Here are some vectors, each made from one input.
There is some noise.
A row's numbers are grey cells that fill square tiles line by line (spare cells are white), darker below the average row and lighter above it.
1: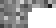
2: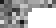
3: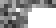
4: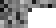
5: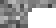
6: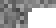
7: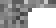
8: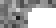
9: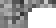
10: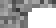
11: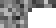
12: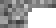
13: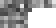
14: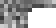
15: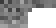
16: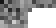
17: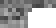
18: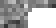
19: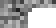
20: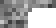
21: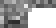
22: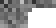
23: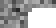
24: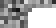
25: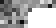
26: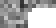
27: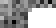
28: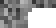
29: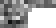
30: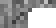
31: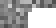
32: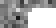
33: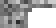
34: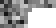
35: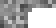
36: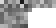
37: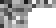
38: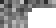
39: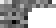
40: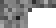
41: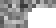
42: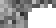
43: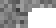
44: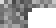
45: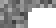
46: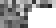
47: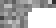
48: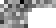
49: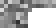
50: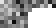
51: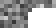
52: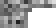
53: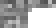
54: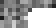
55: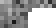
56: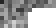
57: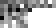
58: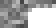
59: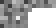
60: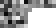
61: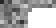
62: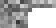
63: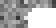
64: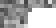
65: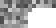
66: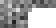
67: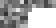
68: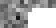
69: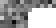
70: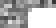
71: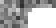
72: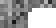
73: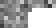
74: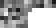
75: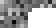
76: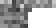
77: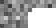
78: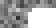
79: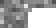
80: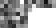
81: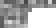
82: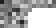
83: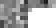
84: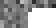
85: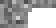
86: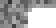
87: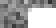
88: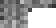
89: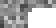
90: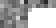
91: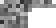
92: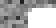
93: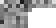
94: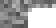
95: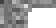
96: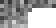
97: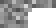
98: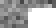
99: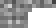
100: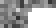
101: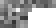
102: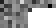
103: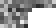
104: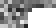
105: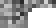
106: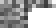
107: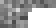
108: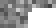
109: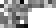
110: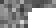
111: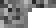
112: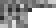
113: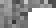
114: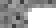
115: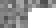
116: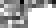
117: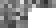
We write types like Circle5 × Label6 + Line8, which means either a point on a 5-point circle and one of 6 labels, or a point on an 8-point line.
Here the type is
(Bool × List2(Line5) + Line4) × Label5.
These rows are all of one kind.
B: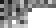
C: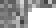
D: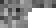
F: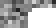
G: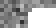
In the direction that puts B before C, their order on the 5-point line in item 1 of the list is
D, G, B, F, C.
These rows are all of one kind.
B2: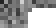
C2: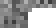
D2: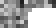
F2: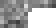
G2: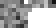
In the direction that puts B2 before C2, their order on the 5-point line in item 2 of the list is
B2, D2, C2, G2, F2.
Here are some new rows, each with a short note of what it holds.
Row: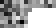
one of 5 labels and a true/false value, together with a list of two items
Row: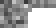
one of 5 labels and a true/false value, together with a list of one item
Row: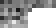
one of 5 labels and a true/false value, together with a list of one item
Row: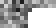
one of 5 labels and a point on a 4-point line
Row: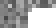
one of 5 labels and a true/false value, together with a list of one item
